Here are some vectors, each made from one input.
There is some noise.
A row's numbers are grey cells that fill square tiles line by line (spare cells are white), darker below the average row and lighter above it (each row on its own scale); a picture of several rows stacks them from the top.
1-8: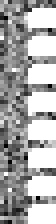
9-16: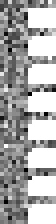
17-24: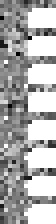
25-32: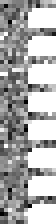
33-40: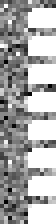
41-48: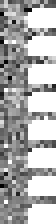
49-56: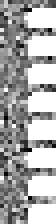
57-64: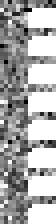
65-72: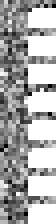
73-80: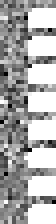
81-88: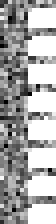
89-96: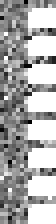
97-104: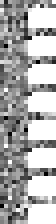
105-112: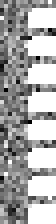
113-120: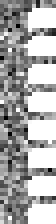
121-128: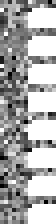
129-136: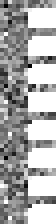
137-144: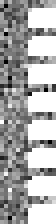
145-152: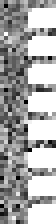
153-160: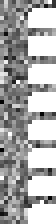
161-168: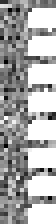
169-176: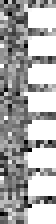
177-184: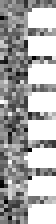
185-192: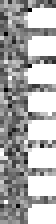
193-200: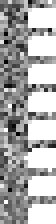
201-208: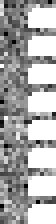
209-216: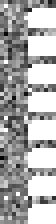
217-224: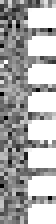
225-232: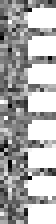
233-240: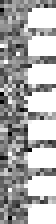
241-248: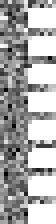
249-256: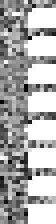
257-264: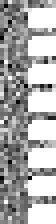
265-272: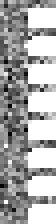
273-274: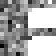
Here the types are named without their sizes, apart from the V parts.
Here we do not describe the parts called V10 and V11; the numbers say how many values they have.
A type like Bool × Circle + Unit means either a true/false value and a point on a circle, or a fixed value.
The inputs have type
(Line + V10) × (Line + V11).
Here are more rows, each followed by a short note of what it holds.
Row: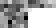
a value of V10 and a value of V11
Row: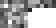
a point on a line and a value of V11
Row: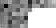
a value of V10 and a value of V11
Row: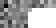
a value of V10 and a value of V11
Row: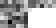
a point on each of two lines
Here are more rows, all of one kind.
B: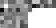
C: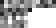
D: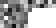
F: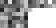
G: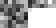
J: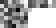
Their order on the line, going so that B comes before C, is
F, B, J, G, D, C.
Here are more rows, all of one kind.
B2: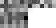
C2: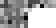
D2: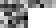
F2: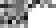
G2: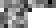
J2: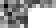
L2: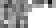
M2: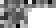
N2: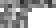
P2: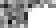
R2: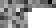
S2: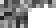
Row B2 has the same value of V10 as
C2, N2 and R2.
